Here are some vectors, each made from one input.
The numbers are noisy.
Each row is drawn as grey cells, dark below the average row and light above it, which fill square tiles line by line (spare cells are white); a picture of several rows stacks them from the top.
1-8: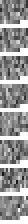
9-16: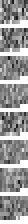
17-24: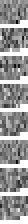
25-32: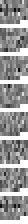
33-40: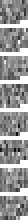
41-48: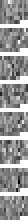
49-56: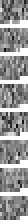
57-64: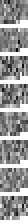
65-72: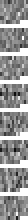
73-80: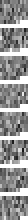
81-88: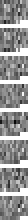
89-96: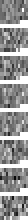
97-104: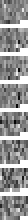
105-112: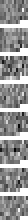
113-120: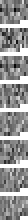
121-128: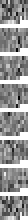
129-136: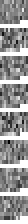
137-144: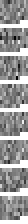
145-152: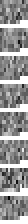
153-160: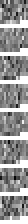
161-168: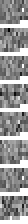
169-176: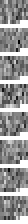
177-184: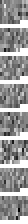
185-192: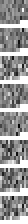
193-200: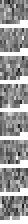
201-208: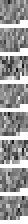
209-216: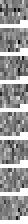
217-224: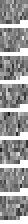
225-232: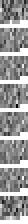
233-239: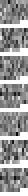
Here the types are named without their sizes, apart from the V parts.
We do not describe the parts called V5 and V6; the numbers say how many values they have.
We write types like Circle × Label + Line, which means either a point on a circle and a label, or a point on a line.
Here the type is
(Circle + V6) × V5 + Line.
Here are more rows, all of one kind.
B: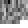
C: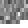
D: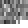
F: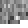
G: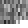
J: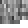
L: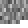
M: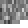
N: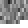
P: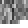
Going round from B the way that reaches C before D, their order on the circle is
B, J, P, C, N, L, F, M, G, D.
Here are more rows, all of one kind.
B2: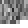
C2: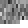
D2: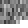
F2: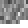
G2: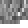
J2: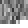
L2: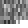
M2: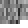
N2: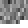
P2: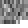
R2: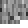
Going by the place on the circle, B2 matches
G2, J2 and M2.
